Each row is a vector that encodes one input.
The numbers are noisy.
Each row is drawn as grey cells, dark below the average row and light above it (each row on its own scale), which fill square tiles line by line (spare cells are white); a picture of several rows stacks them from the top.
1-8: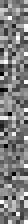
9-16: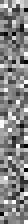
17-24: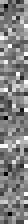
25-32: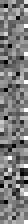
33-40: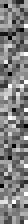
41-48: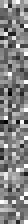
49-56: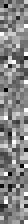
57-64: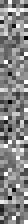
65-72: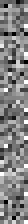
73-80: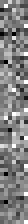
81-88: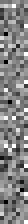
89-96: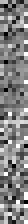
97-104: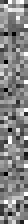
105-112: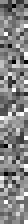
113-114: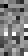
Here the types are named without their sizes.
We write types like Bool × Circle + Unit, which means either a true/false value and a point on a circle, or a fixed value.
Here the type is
Circle × (Circle + Unit) × Line.
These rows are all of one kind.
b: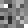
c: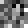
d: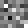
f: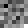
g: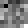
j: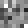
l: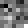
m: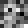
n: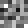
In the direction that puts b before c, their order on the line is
j, n, b, d, m, c, l, g, f.
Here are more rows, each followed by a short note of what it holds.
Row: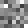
a point on a circle and a point on a line
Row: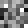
a point on each of two circles and a point on a line
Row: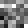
a point on each of two circles and a point on a line
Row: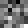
a point on each of two circles and a point on a line
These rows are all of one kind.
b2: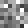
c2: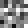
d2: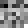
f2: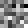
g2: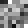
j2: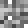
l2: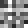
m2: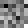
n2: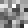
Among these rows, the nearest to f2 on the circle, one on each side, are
b2 and m2.
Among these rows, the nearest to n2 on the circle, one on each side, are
c2 and j2.
